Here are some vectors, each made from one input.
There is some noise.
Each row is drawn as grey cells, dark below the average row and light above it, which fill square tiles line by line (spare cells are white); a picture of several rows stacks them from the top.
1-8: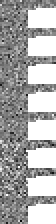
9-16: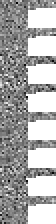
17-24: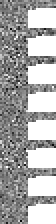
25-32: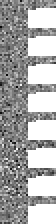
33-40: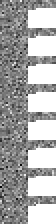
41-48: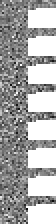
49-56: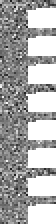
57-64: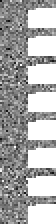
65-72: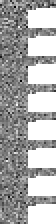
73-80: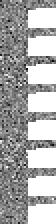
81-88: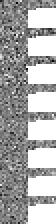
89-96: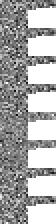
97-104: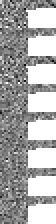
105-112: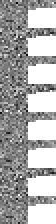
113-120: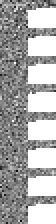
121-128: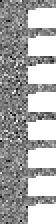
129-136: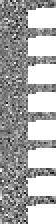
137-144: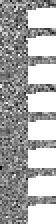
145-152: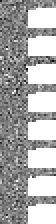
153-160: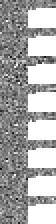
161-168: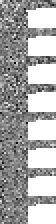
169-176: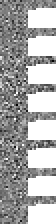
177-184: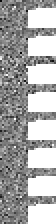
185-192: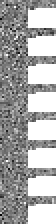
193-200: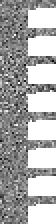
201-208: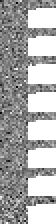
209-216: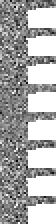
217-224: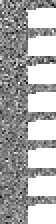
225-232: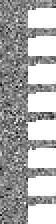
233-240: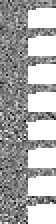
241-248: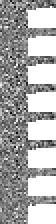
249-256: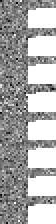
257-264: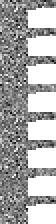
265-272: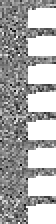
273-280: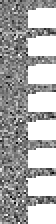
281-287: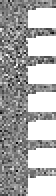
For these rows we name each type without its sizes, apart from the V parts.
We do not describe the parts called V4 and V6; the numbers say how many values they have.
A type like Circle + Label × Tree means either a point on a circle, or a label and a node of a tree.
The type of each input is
Circle × (Line + Tree) + V4 × V6.
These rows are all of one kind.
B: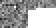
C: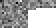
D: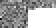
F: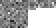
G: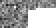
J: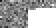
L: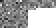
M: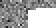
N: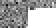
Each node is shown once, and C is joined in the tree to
L.
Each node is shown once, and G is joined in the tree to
B.
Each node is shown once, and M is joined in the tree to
J.
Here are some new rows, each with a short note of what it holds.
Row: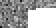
a point on a circle and a point on a line
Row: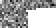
a value of V4 and a value of V6
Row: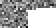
a value of V4 and a value of V6
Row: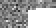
a point on a circle and a point on a line
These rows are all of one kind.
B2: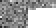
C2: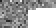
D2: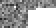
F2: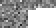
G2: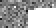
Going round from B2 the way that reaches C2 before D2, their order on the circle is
B2, C2, F2, D2, G2.
